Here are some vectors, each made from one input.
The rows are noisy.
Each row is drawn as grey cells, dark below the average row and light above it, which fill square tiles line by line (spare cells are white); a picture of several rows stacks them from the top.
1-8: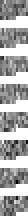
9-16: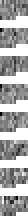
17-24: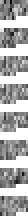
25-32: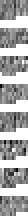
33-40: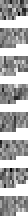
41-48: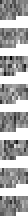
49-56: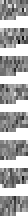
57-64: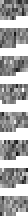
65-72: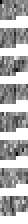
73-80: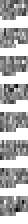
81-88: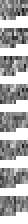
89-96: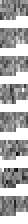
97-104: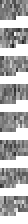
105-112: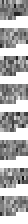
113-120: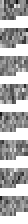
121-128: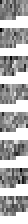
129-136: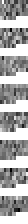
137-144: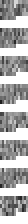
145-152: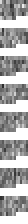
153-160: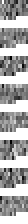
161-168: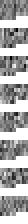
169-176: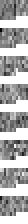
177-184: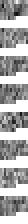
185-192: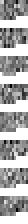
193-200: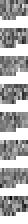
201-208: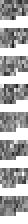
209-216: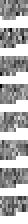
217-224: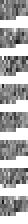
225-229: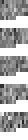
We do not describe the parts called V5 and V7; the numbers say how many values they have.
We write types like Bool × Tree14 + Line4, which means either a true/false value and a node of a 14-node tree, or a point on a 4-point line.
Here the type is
Bool × Bool × Bool × Bool + Tree8 + (Tree9 + V7) × V5.
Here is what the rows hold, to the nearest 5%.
About 10% of them hold a node of an 8-node tree. About 50% of them hold four true/false values. The rest hold a value of V5, together with either a node of a 9-node tree, or a value of V7.
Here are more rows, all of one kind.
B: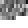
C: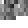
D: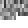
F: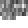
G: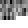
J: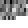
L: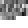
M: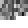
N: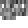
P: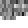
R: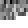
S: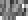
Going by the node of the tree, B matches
J, L and S.
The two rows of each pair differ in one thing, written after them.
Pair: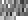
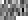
the value of V7
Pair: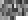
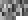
the value of V7
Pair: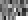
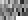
the value of V5
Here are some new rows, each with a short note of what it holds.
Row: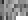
four true/false values
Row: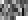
a value of V5 and a value of V7
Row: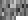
a node of an 8-node tree
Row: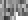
a node of a 9-node tree and a value of V5
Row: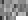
four true/false values
